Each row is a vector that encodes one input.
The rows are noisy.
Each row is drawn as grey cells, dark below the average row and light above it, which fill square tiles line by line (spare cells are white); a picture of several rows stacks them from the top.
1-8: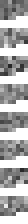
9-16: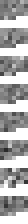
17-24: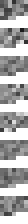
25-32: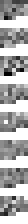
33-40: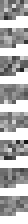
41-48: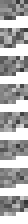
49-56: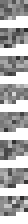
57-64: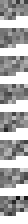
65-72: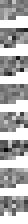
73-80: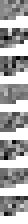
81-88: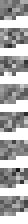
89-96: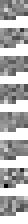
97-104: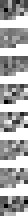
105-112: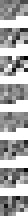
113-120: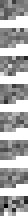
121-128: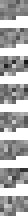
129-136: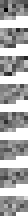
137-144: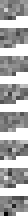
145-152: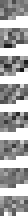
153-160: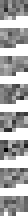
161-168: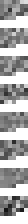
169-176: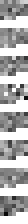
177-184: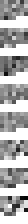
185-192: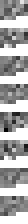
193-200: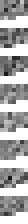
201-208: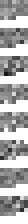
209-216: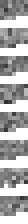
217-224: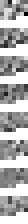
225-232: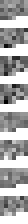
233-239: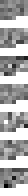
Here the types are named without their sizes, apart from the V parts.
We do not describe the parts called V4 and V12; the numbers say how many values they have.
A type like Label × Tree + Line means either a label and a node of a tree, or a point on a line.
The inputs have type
Bool × V12 + Line + V4.
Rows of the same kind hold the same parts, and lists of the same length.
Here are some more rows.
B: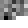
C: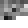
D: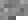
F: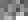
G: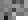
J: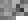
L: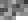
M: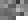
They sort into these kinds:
B, C, F, G
D, M
J, L

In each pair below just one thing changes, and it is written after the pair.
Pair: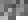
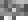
the value of V12
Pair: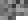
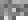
the value of V12
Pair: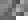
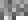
the true/false value
